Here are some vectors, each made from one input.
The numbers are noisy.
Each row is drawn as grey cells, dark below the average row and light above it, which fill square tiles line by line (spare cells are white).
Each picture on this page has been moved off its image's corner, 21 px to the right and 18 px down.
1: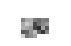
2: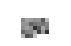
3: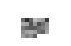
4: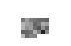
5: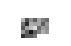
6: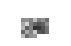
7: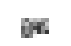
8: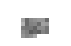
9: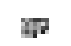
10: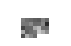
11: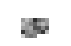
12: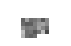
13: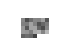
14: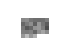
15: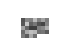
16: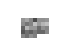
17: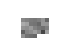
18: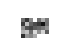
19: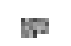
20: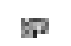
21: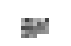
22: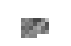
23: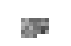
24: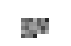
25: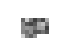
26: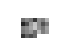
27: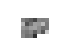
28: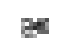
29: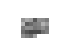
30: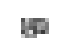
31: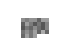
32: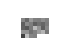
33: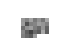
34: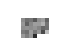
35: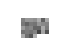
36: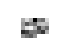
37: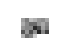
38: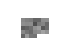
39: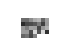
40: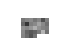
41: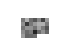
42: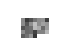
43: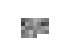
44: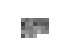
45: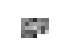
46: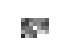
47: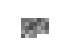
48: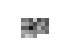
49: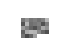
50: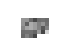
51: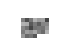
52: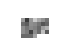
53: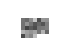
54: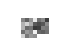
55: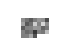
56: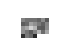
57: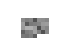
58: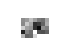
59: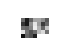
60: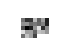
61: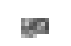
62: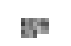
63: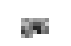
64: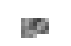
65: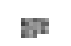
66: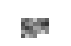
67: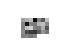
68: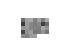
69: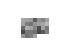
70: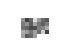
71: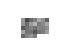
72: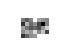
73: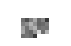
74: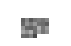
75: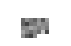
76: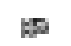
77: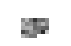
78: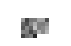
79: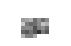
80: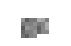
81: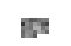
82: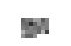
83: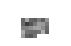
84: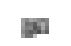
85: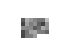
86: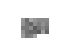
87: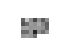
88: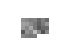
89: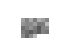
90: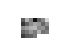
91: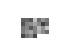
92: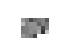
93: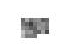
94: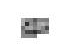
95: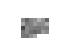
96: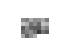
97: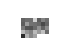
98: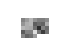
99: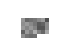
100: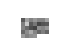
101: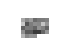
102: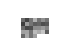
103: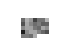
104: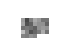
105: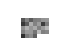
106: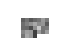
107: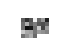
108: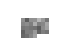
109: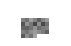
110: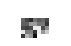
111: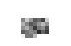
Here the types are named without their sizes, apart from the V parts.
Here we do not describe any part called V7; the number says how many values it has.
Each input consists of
either a point on a line, or a true/false value and a value of V7.
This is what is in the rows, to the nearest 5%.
About 60% of them hold a point on a line. The rest hold a true/false value and a value of V7.
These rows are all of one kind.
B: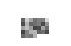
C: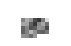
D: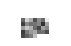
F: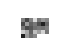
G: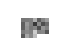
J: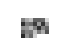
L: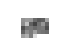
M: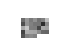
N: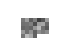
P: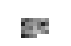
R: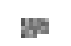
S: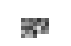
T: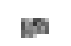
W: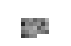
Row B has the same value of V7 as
D, F, J and R.
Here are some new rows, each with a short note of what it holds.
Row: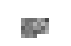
a point on a line
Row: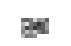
a point on a line
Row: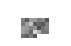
a point on a line
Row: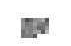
a point on a line
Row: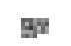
a true/false value and a value of V7
